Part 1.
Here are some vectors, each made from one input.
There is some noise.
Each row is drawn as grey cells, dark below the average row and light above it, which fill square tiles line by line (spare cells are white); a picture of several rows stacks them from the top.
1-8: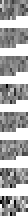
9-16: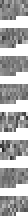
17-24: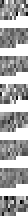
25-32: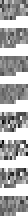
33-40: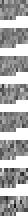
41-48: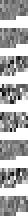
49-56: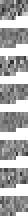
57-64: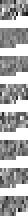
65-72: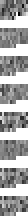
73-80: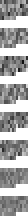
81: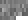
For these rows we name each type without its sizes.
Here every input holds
a point on a line, together with either a fixed value, or four true/false values.
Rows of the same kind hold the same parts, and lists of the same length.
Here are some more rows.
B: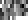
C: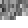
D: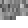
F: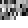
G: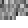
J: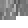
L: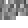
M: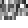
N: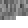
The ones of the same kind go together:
B, C, G, J, L, M, N
D, F

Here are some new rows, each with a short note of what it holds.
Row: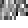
a point on a line and four true/false values
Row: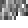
a point on a line and four true/false values
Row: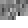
a point on a line and four true/false values
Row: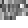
a point on a line
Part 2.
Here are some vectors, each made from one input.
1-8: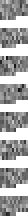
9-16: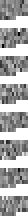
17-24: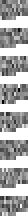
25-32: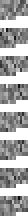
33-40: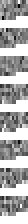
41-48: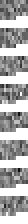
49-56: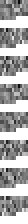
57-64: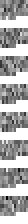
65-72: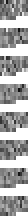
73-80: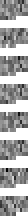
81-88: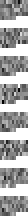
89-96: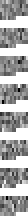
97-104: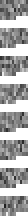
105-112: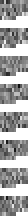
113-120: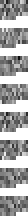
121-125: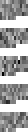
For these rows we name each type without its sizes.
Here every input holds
either a point on a line, or a node of a tree.
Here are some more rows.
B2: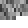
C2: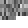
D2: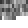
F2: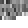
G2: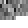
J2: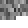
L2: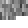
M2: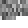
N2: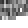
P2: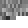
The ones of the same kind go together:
B2, D2, F2, G2, J2, N2
C2, L2, M2, P2

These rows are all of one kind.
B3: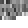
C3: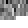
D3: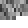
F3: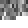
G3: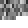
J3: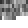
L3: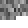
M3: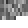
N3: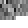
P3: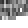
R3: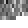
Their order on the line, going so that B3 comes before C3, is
P3, J3, B3, F3, G3, R3, M3, L3, D3, N3, C3.
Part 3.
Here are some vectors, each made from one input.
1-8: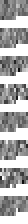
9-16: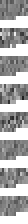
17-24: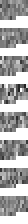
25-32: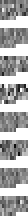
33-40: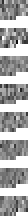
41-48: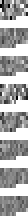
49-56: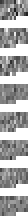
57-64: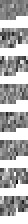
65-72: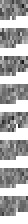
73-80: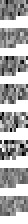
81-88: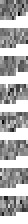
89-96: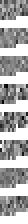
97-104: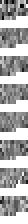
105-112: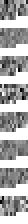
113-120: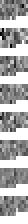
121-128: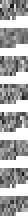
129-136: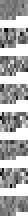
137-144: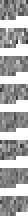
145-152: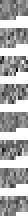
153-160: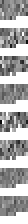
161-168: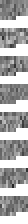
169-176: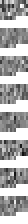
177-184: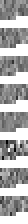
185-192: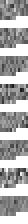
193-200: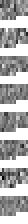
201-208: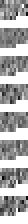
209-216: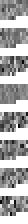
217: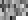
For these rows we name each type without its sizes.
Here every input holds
either a point on a line, or four true/false values.
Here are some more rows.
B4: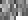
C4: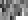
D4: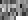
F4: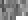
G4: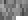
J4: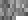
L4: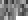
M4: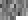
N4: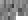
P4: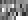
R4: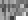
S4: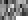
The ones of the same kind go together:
B4, C4, D4, F4, M4, P4
G4, J4, L4, N4, R4, S4

